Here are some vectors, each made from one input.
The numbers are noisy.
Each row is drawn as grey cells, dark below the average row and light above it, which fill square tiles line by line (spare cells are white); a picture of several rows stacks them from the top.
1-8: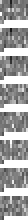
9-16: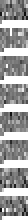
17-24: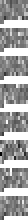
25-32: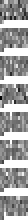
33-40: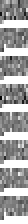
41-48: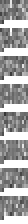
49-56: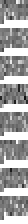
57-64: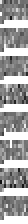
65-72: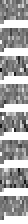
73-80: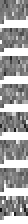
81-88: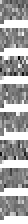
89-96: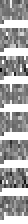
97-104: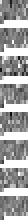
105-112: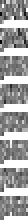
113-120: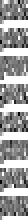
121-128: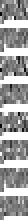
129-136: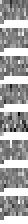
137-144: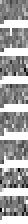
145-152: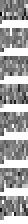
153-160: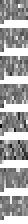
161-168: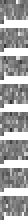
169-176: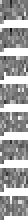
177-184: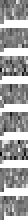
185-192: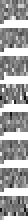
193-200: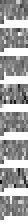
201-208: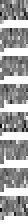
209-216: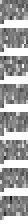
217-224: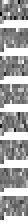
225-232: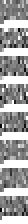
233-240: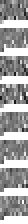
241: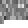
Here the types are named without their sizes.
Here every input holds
either a point on a circle, or a point on a line.
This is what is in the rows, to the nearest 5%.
About 75% of them hold a point on a circle. The rest hold a point on a line.
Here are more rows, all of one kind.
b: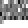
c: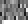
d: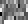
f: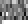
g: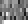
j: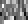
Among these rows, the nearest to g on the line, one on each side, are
c and f.
